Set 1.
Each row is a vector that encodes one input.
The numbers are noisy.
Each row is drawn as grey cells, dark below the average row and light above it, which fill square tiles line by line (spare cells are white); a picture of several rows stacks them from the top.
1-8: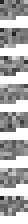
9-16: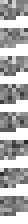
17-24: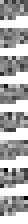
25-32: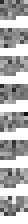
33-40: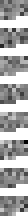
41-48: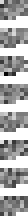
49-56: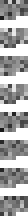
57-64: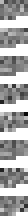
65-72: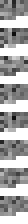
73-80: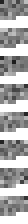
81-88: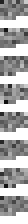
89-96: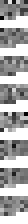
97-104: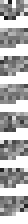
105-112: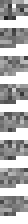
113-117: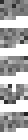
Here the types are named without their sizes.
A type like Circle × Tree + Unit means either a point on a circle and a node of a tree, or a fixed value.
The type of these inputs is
Label.
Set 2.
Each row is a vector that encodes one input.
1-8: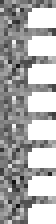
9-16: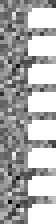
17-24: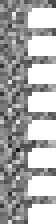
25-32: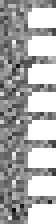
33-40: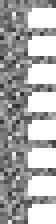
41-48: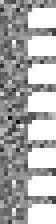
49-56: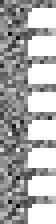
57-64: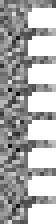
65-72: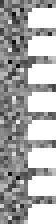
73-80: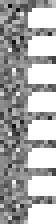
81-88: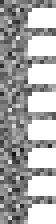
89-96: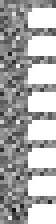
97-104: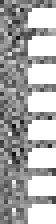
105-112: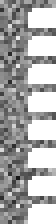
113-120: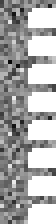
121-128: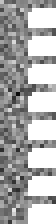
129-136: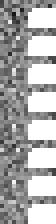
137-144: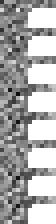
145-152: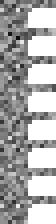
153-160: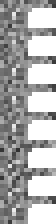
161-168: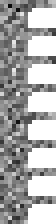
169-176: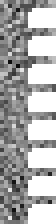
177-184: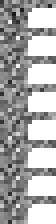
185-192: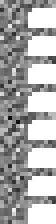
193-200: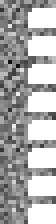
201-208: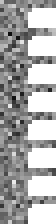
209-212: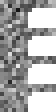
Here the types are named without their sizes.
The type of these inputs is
Line.
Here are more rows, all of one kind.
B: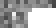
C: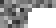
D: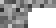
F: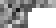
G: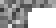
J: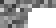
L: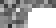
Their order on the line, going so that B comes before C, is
F, G, D, B, L, J, C.
